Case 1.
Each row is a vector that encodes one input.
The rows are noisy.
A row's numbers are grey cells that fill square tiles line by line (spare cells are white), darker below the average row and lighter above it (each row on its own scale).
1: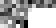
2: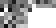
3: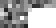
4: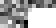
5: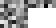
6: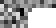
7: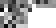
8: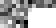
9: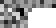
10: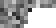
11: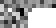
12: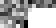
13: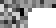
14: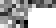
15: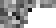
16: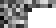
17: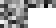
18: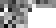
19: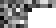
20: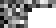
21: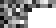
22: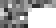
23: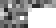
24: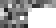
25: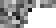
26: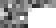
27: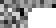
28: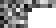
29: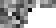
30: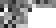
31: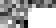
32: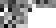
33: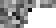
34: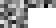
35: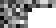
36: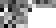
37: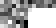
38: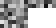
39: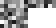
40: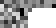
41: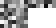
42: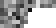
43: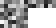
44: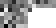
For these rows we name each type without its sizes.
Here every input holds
a label.
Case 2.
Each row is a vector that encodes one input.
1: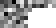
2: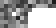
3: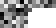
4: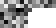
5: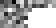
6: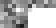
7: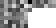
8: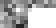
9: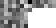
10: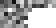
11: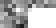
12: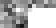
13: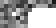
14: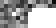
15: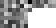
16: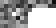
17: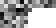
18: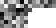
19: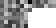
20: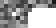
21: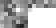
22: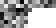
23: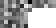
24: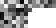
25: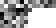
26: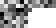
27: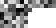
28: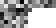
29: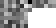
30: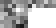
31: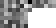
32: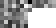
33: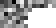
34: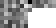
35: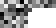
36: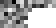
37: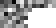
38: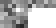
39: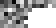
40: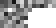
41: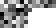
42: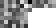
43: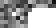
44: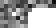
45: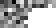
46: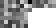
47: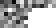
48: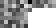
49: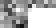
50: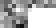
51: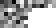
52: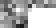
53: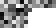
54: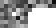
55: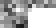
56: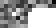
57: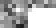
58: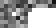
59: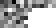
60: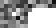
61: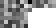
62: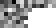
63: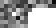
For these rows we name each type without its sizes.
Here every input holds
a label.
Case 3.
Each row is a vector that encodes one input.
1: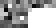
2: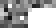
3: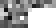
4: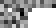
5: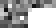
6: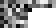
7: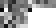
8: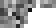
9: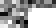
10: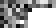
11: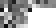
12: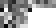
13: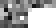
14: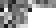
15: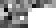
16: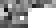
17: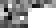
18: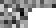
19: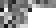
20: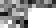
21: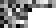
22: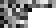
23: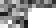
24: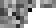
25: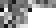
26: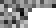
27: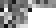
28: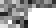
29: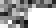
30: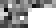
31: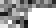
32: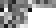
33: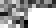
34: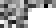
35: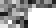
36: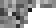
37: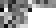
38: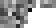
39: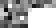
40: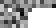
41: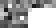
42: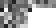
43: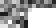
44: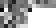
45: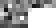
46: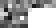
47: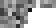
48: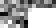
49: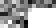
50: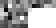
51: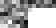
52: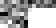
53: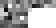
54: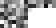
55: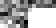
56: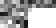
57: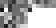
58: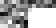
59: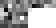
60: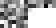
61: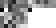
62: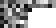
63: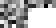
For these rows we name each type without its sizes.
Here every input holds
a label.
